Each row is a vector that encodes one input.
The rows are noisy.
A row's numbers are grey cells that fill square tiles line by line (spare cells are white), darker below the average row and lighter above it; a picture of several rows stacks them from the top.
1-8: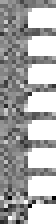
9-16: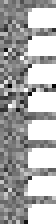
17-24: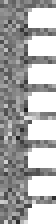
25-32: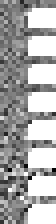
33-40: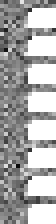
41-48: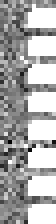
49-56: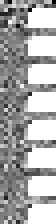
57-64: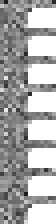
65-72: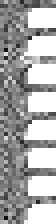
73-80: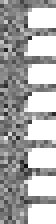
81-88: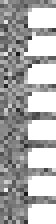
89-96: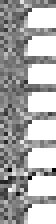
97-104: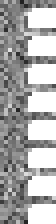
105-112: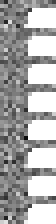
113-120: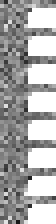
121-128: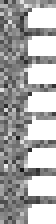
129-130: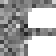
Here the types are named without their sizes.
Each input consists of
a list of points on a line.
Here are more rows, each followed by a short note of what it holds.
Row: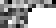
the empty list
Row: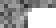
a list of one item
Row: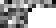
the empty list
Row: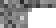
a list of one item
